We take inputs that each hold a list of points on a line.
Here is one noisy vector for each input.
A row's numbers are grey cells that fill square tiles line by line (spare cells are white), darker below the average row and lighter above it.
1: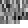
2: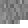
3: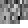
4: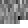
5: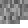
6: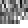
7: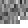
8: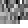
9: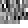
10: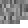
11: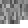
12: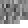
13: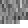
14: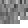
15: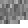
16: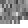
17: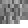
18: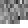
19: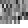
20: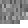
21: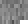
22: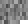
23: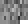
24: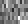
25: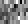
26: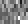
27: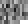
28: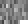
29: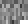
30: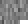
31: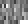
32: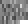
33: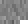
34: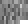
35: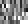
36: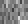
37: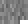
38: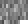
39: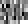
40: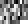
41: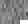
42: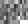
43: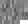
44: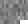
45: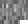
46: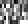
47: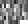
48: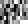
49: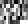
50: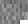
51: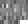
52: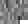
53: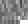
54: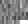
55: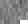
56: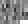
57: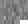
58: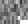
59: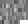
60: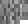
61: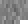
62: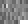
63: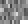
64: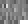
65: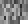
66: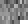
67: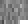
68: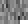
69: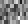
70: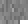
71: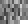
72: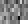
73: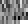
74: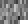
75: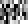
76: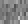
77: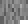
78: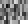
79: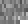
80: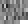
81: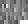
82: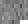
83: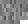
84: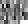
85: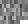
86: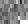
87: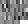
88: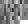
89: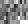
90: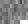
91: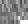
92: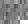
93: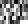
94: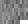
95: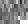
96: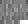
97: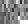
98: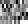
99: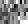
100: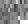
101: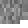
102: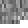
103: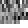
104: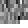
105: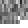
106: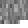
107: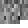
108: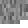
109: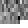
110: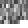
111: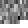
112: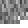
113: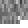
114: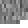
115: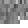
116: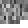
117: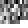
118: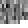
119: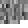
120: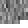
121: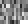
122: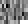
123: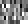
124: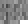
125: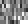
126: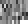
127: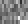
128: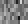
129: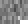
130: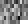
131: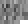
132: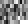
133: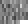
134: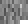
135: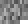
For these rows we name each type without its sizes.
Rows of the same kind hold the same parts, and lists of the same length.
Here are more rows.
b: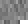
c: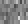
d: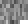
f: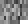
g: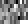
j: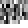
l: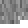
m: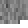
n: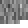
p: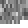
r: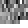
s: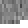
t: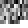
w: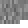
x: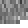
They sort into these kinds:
b, c, f, j, m, x
d, l, r, s, t, w
g, n
p

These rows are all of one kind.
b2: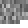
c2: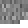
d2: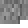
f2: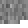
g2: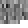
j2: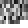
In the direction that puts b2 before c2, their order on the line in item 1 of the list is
b2, g2, j2, d2, f2, c2.
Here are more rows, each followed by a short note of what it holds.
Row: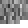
a list of one item
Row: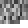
a list of three items
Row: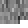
a list of three items
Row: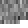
a list of one item
